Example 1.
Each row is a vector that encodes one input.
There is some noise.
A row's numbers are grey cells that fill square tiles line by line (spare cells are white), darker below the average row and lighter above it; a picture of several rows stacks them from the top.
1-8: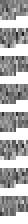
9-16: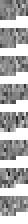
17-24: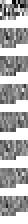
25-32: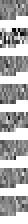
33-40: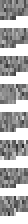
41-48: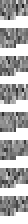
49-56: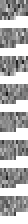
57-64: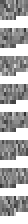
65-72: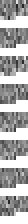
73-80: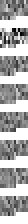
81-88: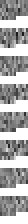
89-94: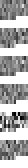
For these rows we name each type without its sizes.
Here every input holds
a list of points on a line.
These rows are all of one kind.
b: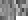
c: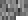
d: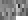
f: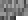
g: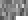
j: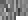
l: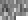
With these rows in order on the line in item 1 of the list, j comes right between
c and l.
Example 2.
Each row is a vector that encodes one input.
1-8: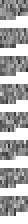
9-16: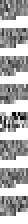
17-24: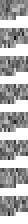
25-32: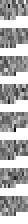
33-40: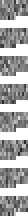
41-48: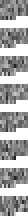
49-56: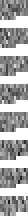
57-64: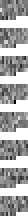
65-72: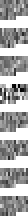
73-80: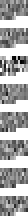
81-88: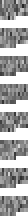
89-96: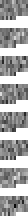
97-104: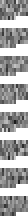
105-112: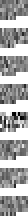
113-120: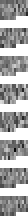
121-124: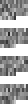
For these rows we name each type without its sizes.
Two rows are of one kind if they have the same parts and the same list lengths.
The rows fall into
3 kinds.
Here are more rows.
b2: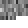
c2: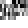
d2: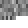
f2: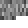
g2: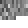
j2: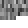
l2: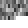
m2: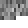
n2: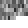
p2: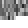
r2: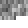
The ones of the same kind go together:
b2, d2, f2, g2, j2, m2, r2
c2
l2, n2, p2

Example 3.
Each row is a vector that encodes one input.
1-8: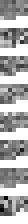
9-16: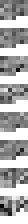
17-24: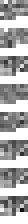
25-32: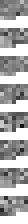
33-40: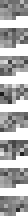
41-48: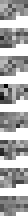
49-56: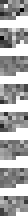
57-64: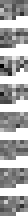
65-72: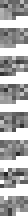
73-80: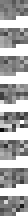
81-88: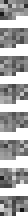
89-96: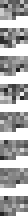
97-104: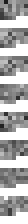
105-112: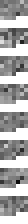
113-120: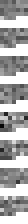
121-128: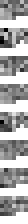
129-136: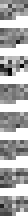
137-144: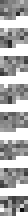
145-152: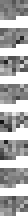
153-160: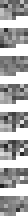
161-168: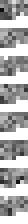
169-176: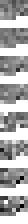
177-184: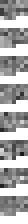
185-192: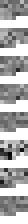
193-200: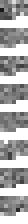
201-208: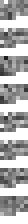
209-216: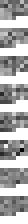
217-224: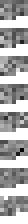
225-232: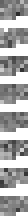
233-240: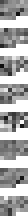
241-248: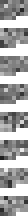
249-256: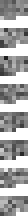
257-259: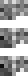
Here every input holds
either a point on a 6-point circle, or a point on an 8-point circle.
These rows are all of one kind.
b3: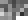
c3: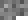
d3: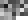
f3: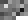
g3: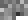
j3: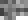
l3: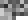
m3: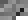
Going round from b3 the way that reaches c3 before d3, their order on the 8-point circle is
b3, c3, f3, m3, g3, l3, d3, j3.
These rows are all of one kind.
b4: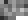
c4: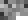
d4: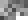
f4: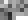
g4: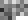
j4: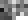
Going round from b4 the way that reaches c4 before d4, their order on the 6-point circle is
b4, c4, d4, f4, g4, j4.
